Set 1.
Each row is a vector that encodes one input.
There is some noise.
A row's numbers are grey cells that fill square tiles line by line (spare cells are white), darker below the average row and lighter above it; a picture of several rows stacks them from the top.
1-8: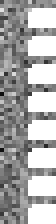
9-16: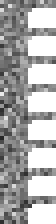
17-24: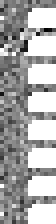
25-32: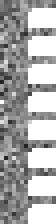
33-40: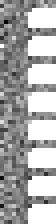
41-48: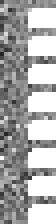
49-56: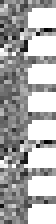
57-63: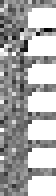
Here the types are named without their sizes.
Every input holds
a list of points on a circle.
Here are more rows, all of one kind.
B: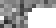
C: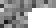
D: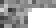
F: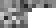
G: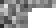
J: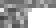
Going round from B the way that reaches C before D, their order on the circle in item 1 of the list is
B, C, J, D, G, F.
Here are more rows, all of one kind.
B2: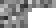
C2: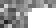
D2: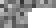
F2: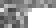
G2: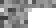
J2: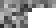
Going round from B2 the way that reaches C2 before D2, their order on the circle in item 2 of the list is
B2, J2, C2, F2, G2, D2.
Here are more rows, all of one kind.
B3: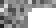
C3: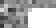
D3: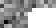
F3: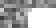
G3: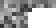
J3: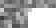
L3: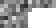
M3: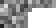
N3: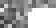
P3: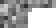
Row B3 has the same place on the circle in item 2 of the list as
G3, M3 and N3.
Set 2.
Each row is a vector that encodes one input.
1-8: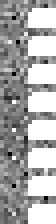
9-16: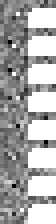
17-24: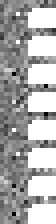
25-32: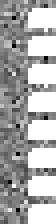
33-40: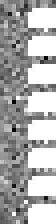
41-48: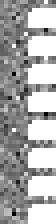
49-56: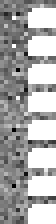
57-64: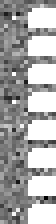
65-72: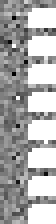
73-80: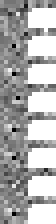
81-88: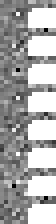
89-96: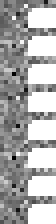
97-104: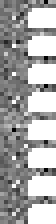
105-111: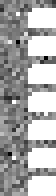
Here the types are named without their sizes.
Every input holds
a point on each of two circles.
